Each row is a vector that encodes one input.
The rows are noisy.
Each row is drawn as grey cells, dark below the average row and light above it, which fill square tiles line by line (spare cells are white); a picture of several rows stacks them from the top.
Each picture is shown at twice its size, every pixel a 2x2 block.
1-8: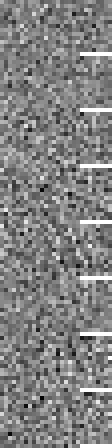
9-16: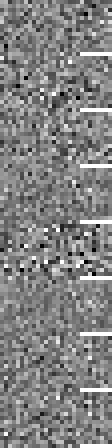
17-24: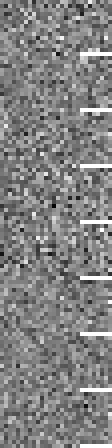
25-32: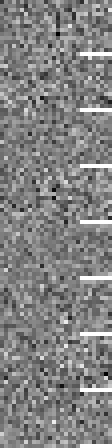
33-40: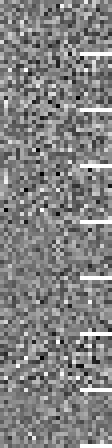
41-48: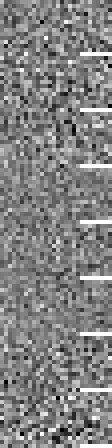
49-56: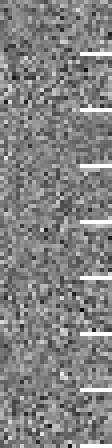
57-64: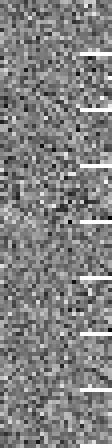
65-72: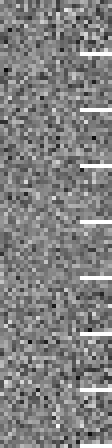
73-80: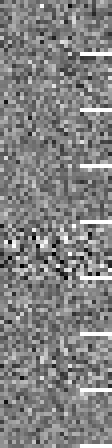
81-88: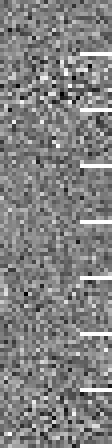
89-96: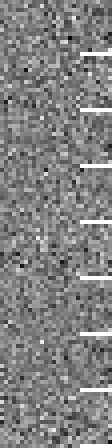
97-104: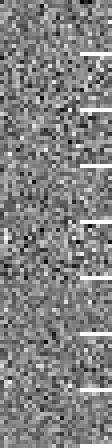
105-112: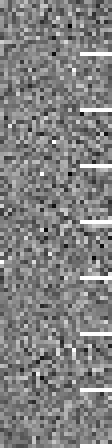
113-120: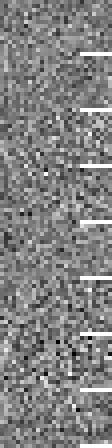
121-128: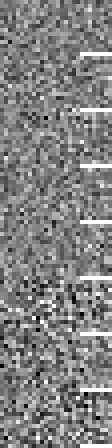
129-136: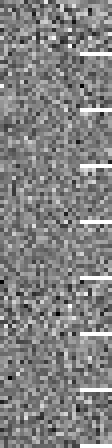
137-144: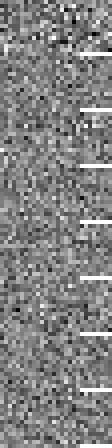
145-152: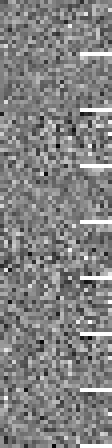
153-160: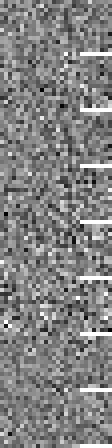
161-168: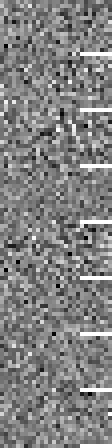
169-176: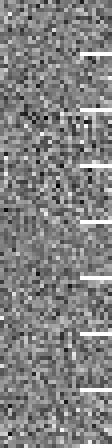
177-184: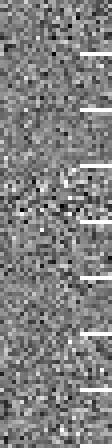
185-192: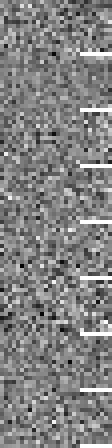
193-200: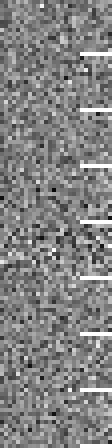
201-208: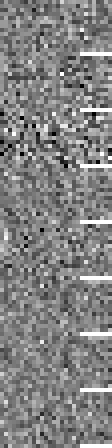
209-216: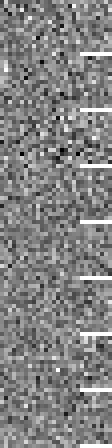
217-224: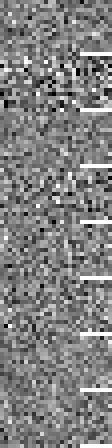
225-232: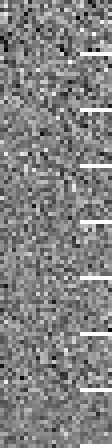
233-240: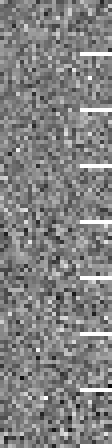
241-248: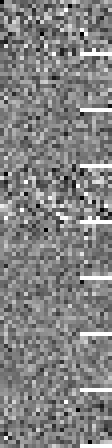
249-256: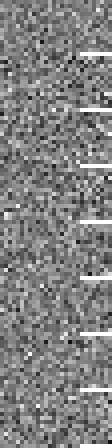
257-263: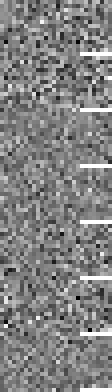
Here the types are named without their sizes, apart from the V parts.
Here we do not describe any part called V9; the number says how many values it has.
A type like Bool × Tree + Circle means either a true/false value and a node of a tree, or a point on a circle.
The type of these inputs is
Line + List(V9) × Tree.
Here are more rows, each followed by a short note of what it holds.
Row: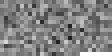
a node of a tree, together with a list of two items
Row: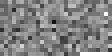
a point on a line
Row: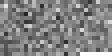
a node of a tree, together with the empty list
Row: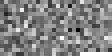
a node of a tree, together with a list of two items
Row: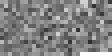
a node of a tree, together with a list of two items
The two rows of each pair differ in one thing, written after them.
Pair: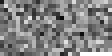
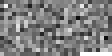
the node of the tree
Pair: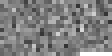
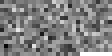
the value of V9 in item 2 of the list
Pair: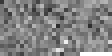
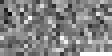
the value of V9 in item 1 of the list
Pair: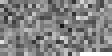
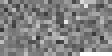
the value of V9 in item 1 of the list
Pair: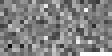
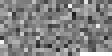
the value of V9 in item 1 of the list
